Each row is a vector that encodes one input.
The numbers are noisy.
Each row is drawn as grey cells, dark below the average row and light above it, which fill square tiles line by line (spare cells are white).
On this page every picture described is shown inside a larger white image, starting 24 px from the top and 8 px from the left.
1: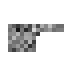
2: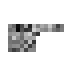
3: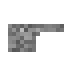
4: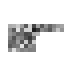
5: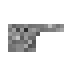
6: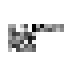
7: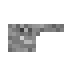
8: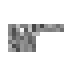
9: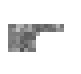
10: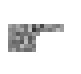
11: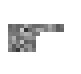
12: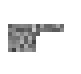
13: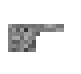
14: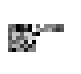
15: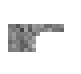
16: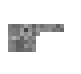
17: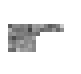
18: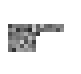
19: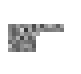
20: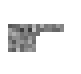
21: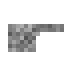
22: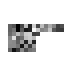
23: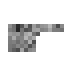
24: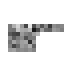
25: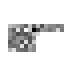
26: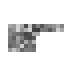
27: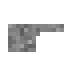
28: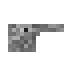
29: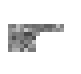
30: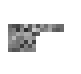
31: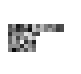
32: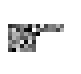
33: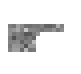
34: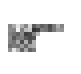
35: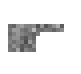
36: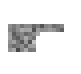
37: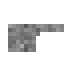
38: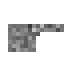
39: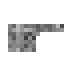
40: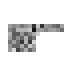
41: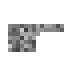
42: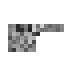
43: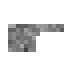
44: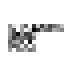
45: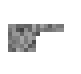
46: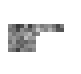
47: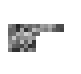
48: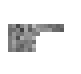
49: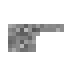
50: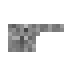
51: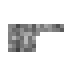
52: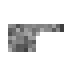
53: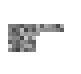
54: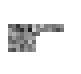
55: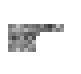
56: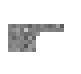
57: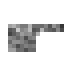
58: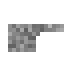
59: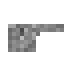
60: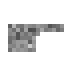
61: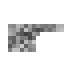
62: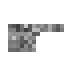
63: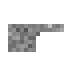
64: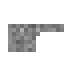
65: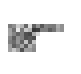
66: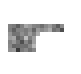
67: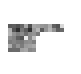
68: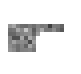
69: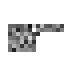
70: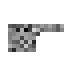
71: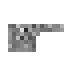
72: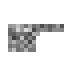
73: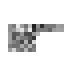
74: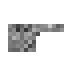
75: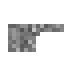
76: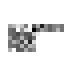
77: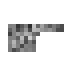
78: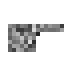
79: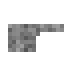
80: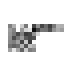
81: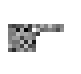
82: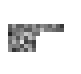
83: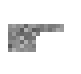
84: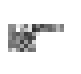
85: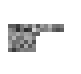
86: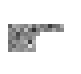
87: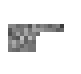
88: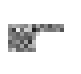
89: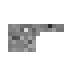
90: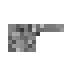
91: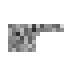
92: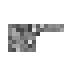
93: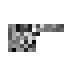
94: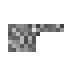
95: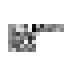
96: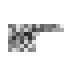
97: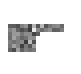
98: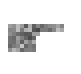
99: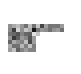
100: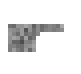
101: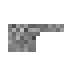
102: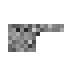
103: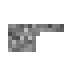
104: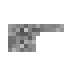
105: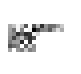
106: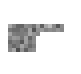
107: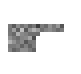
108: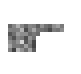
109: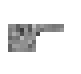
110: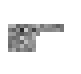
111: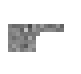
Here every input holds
a node of an 8-node tree, together with either a point on a 6-point line, or a point on an 11-point line.
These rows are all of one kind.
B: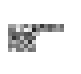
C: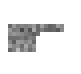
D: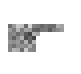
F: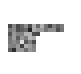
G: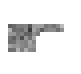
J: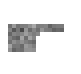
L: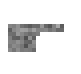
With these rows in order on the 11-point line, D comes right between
B and J.
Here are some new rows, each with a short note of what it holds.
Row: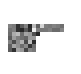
a point on an 11-point line and a node of an 8-node tree
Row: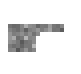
a point on a 6-point line and a node of an 8-node tree
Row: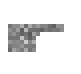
a point on an 11-point line and a node of an 8-node tree
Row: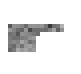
a point on an 11-point line and a node of an 8-node tree
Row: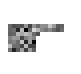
a point on a 6-point line and a node of an 8-node tree
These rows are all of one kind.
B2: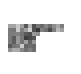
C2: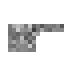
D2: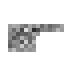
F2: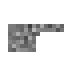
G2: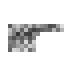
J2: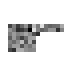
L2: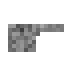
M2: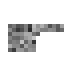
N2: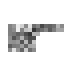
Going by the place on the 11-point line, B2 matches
F2, J2 and L2.
